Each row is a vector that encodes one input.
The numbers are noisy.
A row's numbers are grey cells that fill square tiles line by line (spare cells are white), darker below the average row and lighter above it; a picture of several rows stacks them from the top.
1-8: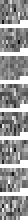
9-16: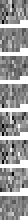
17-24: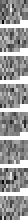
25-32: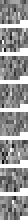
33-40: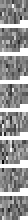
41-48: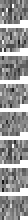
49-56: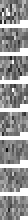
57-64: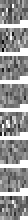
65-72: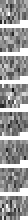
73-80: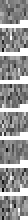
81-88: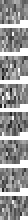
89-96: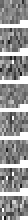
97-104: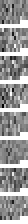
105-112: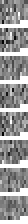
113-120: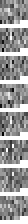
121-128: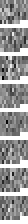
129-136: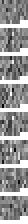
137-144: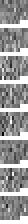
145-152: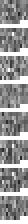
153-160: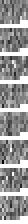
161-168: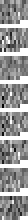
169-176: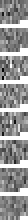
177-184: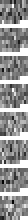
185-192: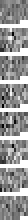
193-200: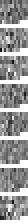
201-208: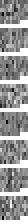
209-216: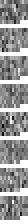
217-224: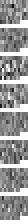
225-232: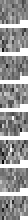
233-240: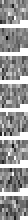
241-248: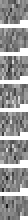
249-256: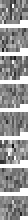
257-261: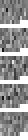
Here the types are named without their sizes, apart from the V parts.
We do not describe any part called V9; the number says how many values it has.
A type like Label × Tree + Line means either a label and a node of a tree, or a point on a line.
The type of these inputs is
(Bool × Bool × Bool × Line + List(V9)) × Line.
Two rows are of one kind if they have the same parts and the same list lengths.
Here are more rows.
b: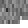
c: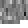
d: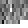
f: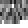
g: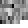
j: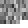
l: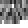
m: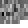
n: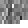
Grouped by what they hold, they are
b, d
c
f, l, m
g, j
n

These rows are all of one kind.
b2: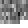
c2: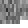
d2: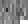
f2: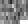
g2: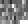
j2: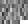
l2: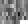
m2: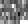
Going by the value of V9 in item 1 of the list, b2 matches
d2 and m2.
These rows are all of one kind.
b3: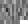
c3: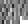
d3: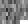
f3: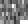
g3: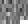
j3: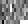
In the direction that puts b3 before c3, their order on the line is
f3, d3, g3, b3, c3, j3.
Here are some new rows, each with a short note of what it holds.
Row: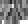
a point on a line, together with the empty list
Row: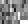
a point on a line, together with a list of one item
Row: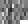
a point on a line, together with a list of one item
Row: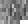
a point on a line, together with a list of three items
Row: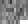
a point on a line, together with a list of two items
